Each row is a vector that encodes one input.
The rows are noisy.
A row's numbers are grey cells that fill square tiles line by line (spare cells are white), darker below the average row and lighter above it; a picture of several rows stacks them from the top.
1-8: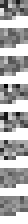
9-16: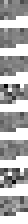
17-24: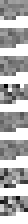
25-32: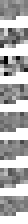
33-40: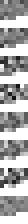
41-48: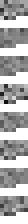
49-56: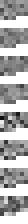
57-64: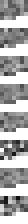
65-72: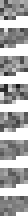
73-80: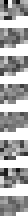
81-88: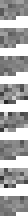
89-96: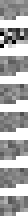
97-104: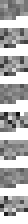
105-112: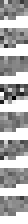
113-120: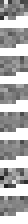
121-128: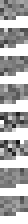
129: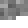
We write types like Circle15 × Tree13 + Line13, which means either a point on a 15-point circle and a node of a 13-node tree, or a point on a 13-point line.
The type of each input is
Bool × List2(Circle6) + Circle5.
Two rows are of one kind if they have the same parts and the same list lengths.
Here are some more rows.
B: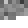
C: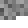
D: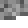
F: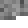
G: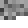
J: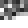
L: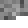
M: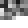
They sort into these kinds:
B
C, F, G, L
D
J, M

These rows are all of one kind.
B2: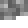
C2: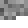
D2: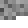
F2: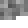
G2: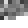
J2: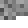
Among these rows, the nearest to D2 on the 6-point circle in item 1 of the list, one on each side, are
F2 and J2.
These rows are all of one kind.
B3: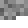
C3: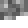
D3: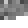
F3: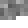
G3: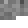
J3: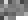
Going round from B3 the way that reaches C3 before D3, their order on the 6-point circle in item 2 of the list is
B3, C3, J3, F3, G3, D3.
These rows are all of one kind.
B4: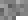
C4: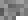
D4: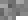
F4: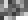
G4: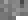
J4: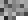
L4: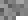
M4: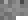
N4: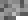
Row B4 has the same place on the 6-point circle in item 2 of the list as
C4, F4 and G4.
